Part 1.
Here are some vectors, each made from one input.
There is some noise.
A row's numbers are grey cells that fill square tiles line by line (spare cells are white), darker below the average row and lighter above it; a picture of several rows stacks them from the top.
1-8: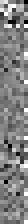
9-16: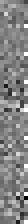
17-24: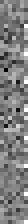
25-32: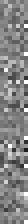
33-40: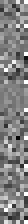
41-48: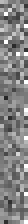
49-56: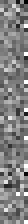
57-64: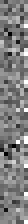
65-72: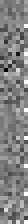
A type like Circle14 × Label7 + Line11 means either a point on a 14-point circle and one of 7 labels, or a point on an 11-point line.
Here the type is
Bool × Line5.
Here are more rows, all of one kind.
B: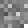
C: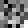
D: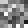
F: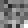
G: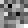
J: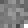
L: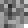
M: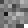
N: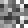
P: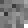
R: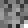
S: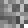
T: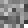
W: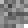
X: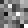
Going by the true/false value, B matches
D, G, L and W.
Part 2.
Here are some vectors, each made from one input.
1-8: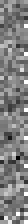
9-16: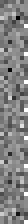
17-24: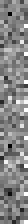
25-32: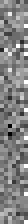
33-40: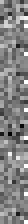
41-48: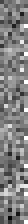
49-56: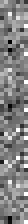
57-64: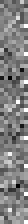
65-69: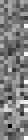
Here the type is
Label6 × Line7.
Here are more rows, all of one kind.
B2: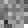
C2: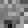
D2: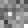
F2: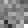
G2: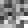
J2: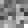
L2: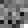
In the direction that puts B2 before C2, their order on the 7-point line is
G2, J2, D2, B2, F2, C2, L2.
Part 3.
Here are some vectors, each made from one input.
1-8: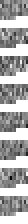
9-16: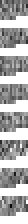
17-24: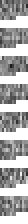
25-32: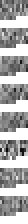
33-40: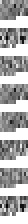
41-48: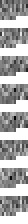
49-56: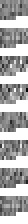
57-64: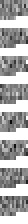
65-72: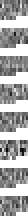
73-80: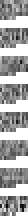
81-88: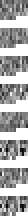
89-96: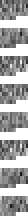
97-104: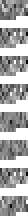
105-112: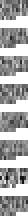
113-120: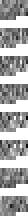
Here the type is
List2(Line8).
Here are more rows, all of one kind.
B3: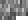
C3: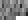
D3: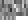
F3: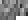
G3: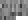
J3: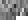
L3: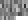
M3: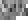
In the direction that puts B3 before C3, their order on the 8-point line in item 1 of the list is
D3, L3, G3, B3, C3, F3, J3, M3.
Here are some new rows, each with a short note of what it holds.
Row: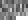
a list of one item
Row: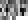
the empty list
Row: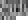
a list of one item
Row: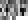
the empty list
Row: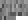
a list of two items
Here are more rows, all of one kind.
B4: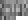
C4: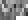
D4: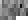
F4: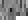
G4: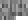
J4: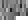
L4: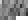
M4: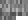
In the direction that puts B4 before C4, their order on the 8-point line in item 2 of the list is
F4, J4, G4, D4, L4, B4, C4, M4.
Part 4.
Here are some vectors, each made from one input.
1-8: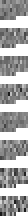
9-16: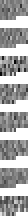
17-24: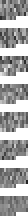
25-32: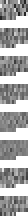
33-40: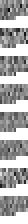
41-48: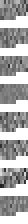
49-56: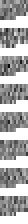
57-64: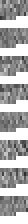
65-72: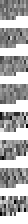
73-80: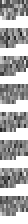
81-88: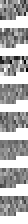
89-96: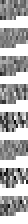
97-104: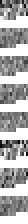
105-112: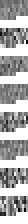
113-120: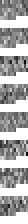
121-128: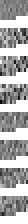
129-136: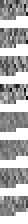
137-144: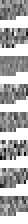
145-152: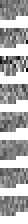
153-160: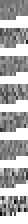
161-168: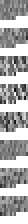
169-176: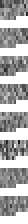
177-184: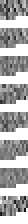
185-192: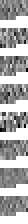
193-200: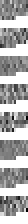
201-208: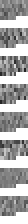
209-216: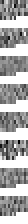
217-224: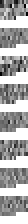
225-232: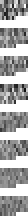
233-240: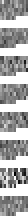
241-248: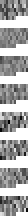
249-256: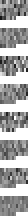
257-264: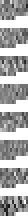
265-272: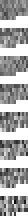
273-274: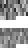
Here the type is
Bool × Line11.
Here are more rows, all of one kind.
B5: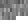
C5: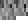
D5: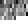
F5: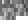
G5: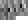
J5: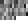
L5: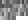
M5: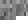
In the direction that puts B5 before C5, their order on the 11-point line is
F5, L5, B5, M5, C5, J5, D5, G5.
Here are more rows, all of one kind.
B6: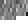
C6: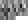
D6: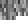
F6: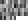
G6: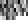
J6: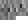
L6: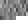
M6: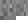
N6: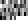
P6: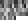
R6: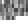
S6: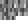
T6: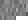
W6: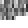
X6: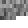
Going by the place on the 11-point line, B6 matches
C6, G6, J6 and N6.
